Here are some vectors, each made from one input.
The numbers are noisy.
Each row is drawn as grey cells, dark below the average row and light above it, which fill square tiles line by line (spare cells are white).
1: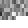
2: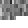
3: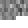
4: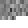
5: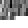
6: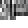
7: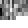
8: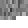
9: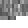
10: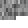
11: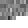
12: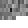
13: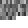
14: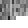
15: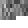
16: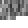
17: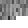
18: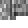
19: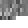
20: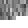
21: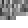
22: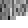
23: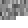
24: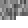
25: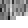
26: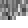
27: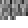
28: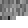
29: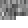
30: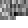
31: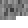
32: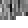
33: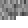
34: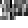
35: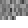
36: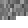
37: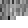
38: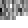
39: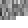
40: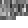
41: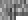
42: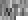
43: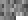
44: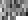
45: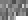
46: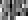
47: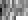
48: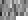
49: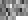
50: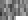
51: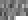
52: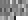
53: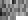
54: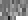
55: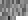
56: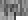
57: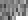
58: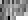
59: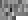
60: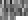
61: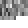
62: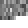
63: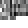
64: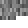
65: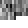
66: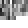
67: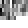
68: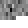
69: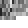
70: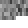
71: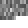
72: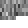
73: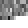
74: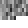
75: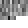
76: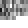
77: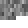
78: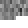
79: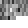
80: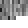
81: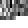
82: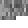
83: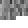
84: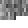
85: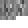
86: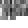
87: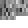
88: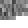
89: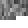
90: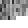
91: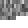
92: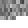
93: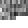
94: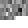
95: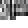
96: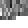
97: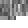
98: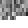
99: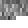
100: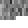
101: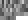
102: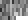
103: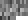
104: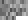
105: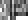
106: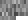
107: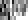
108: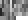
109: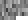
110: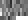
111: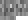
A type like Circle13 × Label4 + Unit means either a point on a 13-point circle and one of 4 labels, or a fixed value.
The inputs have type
Line4 × (Tree8 + Unit) + Line6.
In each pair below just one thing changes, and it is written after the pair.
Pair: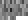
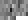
the node of the tree
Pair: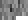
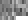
the node of the tree
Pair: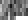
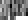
the place on the 4-point line
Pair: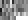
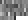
the node of the tree
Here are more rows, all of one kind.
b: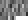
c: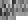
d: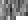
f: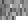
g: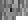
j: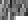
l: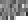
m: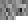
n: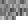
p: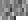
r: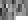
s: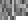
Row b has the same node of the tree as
j, l and r.
